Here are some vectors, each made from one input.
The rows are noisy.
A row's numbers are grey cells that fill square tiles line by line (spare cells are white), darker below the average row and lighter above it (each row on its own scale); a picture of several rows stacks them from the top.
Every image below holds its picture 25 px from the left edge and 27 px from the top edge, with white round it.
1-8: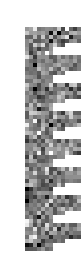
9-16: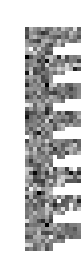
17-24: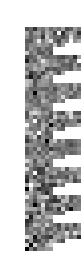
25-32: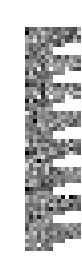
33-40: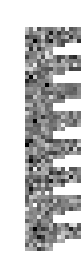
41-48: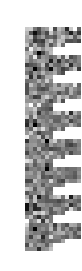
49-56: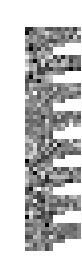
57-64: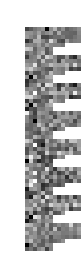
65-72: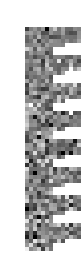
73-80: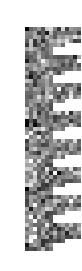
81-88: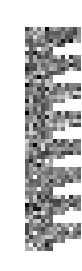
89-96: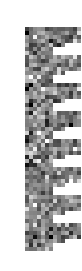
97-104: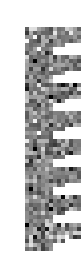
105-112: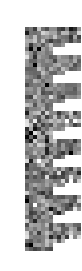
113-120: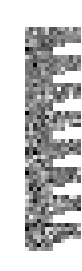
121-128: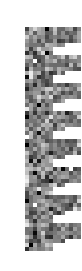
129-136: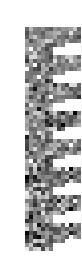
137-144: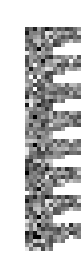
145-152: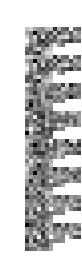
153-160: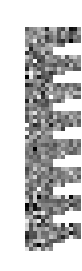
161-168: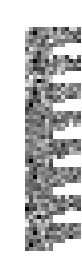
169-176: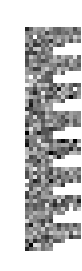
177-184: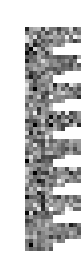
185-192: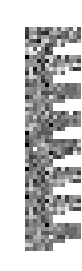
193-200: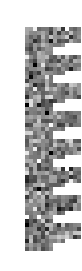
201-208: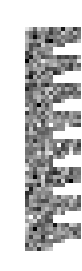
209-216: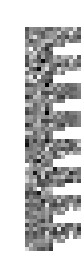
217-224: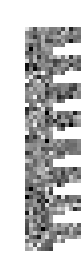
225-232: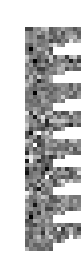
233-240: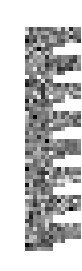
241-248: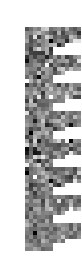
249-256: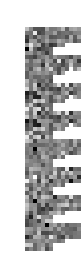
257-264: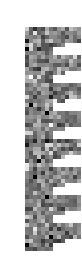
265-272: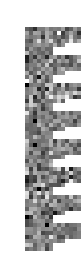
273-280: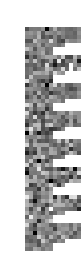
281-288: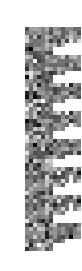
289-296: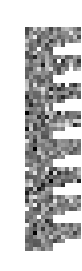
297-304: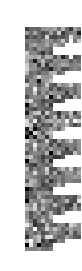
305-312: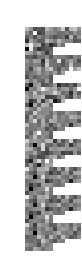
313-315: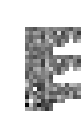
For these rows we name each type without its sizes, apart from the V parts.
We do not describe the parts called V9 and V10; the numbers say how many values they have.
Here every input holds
a value of V9, together with either a point on a line and a true/false value, or a value of V10.
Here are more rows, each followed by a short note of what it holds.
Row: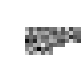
a point on a line, a true/false value and a value of V9
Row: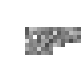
a value of V9 and a value of V10
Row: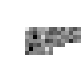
a value of V9 and a value of V10
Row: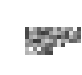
a point on a line, a true/false value and a value of V9
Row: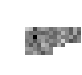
a point on a line, a true/false value and a value of V9
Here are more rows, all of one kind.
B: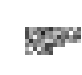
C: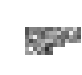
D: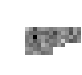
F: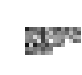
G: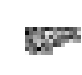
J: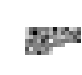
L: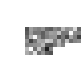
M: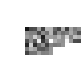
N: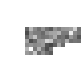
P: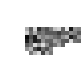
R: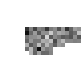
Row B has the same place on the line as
F and G.
